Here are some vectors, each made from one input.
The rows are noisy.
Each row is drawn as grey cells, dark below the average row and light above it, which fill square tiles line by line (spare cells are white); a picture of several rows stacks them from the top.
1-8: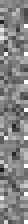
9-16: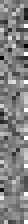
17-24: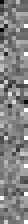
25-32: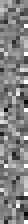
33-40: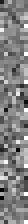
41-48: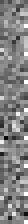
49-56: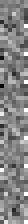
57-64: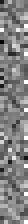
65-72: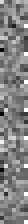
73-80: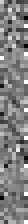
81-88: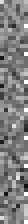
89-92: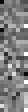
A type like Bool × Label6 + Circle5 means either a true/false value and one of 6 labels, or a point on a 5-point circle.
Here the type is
Bool × List2(Line5).
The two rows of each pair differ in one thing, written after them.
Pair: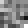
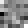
the place on the 5-point line in item 2 of the list
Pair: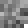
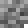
the place on the 5-point line in item 2 of the list
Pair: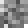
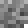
the true/false value
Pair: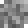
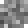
the place on the 5-point line in item 2 of the list
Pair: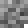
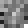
the place on the 5-point line in item 1 of the list
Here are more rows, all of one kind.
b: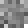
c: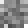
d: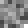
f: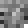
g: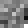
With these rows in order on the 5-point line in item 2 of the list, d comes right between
b and g.
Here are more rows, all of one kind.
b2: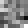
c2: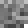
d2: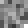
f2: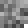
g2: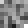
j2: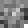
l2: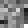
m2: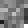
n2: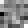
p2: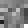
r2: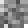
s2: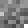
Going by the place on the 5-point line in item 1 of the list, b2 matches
j2 and n2.
